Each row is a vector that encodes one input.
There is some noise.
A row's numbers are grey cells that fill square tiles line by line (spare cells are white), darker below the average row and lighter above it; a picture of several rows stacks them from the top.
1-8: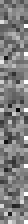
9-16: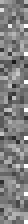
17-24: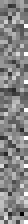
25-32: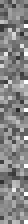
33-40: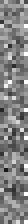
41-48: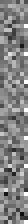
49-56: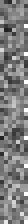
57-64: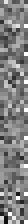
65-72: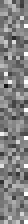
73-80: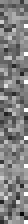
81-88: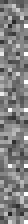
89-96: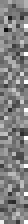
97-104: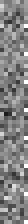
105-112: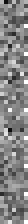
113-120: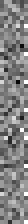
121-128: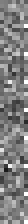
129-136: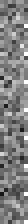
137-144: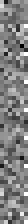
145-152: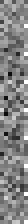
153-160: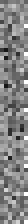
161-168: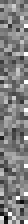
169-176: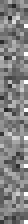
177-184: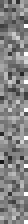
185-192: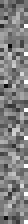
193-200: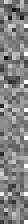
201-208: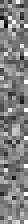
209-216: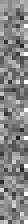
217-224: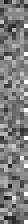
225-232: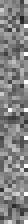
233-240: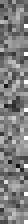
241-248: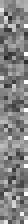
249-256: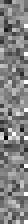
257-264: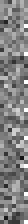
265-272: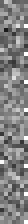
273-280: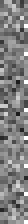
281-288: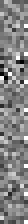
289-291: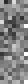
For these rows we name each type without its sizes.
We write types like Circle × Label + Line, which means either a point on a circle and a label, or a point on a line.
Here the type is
List(Circle).
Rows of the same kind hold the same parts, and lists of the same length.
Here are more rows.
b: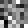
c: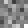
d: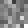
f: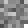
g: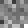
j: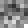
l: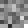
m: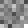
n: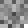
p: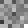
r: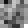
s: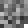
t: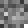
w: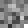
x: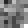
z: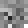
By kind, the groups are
b
c, d, g, l, m, n, p, w
f, r, s, x, z
j, t

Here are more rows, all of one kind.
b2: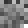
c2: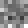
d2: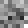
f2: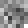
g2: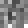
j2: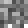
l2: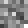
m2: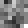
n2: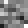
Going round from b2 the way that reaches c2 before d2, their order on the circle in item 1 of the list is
b2, n2, l2, j2, g2, c2, f2, d2, m2.
